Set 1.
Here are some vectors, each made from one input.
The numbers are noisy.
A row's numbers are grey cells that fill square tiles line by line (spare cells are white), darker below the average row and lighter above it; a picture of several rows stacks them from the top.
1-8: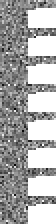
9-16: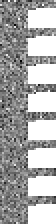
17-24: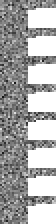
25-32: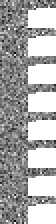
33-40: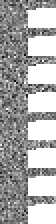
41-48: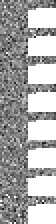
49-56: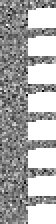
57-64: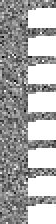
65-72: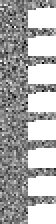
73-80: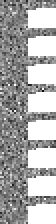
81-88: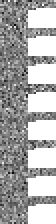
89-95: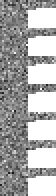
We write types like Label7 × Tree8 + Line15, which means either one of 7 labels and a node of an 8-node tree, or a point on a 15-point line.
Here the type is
Bool × Line6 × Line6.
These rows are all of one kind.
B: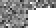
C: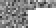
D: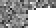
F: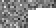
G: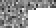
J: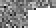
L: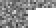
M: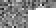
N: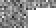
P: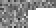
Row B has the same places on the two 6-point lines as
D and J.
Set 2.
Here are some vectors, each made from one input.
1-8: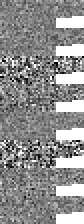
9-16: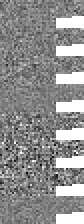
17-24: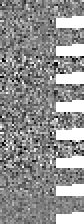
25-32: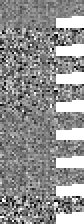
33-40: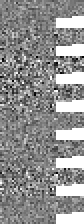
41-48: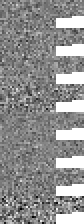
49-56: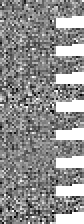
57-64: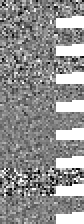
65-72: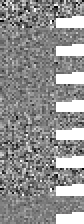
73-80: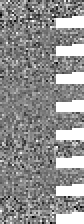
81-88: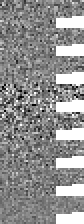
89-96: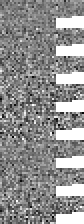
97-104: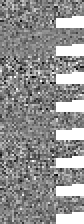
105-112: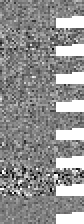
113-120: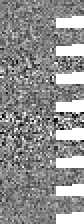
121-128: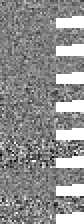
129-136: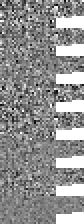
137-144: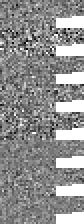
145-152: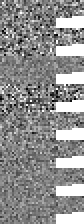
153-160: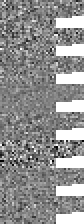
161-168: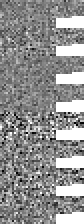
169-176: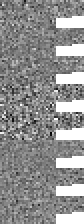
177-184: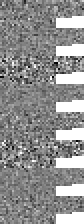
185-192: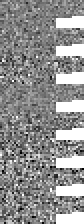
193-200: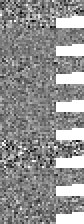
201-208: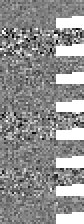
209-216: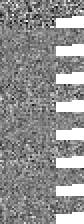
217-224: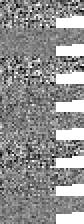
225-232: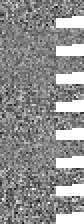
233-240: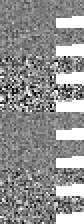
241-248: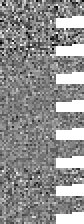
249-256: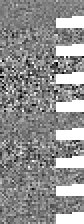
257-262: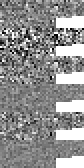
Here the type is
Line5 × Line11 + Tree10.
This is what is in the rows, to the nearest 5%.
About 55% of them hold a point on a 5-point line and a point on an 11-point line. The rest hold a node of a 10-node tree.
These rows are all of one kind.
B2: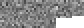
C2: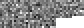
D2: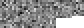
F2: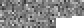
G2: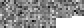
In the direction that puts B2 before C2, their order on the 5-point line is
G2, B2, D2, C2, F2.
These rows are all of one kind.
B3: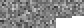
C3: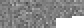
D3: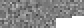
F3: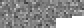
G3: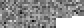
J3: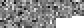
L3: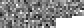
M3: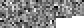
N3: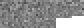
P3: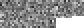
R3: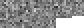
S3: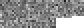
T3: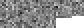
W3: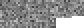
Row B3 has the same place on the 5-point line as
C3, J3 and T3.
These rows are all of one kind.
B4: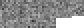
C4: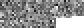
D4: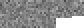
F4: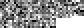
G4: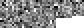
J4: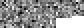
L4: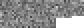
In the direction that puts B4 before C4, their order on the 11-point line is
G4, B4, J4, L4, D4, C4, F4.
